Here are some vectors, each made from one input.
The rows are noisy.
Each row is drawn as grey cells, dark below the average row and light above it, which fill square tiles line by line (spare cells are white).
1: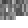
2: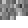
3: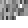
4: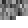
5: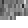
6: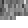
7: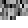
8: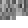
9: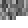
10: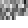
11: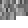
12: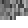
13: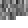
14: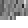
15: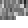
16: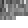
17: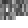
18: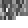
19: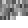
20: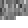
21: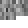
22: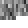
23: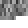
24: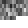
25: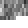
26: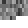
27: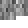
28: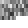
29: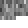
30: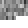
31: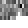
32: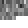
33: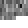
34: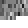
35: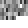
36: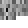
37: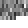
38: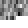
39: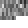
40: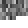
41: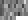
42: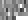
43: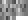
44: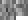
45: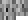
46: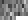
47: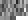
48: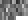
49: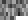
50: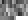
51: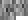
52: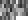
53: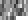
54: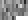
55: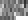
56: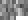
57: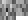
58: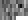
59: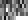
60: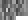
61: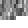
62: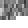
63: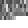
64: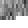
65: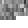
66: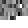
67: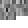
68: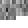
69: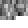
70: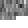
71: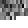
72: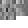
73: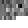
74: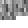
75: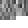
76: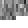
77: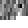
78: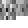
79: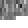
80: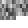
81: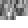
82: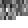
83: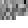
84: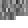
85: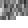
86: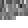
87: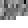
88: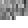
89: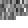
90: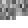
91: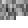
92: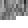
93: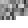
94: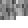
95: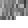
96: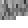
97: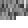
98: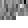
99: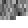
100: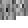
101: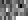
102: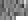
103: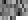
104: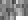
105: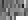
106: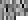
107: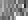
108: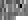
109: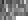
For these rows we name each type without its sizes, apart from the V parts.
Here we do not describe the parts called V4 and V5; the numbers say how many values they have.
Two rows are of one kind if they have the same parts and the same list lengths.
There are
2 kinds of row.
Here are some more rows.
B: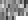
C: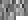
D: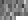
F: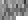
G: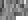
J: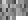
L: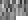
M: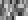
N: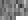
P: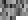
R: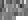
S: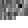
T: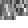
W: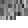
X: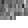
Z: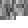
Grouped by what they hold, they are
B, F, M, P, T
C, D, G, J, L, N, R, S, W, X, Z

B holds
a true/false value, a value of V4 and a value of V5.
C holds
a point on a line and a true/false value.
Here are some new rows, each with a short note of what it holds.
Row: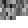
a true/false value, a value of V4 and a value of V5
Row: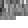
a point on a line and a true/false value
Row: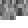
a true/false value, a value of V4 and a value of V5
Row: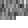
a point on a line and a true/false value
